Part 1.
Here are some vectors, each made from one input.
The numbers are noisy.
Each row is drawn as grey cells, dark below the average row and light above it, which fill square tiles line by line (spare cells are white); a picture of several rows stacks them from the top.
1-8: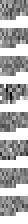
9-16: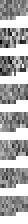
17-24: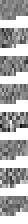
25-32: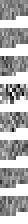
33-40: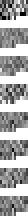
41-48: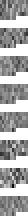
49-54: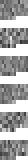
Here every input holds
a point on a 3-point line and a point on a 7-point line.
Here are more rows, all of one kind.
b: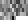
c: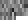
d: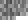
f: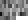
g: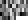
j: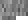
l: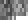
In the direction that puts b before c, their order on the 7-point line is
l, d, f, b, g, j, c.
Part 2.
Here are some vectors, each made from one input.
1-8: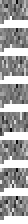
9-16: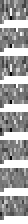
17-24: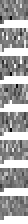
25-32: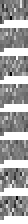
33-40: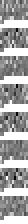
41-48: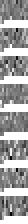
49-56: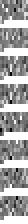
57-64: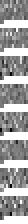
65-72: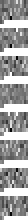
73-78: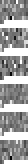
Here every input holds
a point on an 8-point line.
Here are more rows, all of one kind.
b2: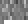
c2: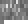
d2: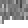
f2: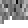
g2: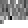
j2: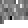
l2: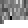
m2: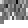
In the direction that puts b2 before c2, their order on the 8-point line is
m2, f2, d2, b2, c2, j2, l2, g2.
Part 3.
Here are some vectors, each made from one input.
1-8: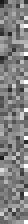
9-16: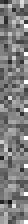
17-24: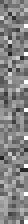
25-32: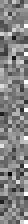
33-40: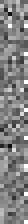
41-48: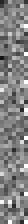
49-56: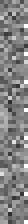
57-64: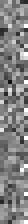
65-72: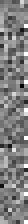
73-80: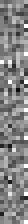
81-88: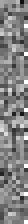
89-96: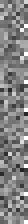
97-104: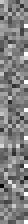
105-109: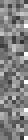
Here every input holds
five true/false values.
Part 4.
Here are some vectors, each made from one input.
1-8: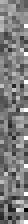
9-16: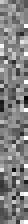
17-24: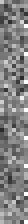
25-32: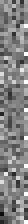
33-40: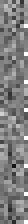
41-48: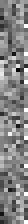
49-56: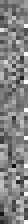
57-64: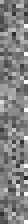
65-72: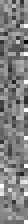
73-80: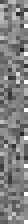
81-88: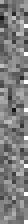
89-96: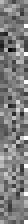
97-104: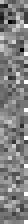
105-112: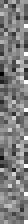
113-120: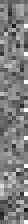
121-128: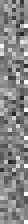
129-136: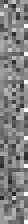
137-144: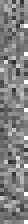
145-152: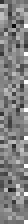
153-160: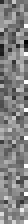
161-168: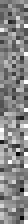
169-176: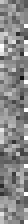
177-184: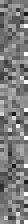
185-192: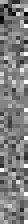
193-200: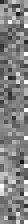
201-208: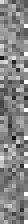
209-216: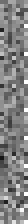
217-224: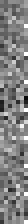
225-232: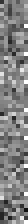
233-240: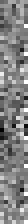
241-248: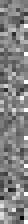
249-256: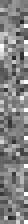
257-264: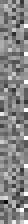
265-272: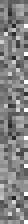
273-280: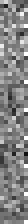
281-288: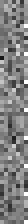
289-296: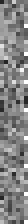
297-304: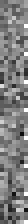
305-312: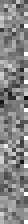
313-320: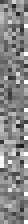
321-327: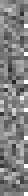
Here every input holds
a node of a 15-node tree.
